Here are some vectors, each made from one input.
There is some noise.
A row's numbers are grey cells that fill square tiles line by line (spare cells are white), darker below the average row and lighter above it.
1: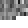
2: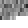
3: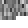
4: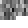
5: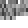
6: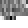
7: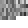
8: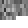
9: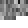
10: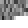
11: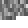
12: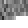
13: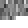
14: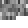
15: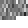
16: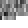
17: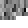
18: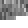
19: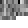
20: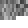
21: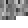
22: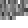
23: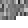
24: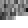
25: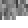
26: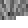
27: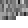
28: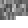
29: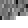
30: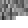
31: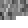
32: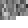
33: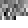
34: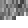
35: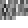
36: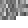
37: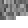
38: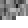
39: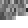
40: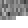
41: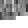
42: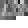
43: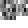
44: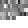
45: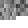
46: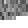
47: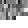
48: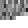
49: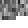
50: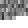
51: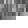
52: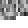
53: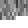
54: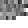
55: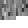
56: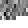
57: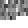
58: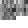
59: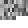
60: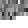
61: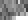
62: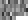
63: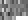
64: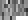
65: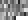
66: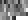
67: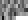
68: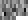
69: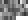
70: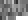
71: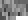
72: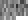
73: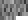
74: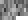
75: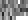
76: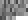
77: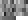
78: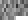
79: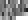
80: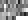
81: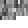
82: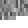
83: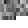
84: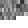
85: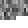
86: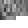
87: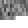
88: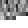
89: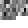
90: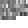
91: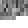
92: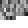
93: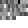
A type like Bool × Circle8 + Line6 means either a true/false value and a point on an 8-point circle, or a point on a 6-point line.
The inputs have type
(Line6 + Line7) × Line7.
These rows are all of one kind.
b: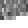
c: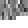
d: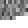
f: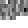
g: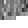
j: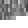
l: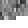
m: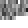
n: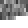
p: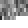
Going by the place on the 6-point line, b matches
c, f, g and l.
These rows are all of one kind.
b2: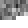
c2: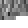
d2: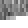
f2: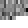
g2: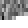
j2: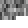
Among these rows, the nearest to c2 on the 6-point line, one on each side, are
b2 and g2.
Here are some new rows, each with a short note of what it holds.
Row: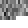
a point on each of two 7-point lines
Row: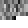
a point on each of two 7-point lines
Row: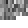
a point on each of two 7-point lines
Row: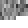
a point on a 6-point line and a point on a 7-point line
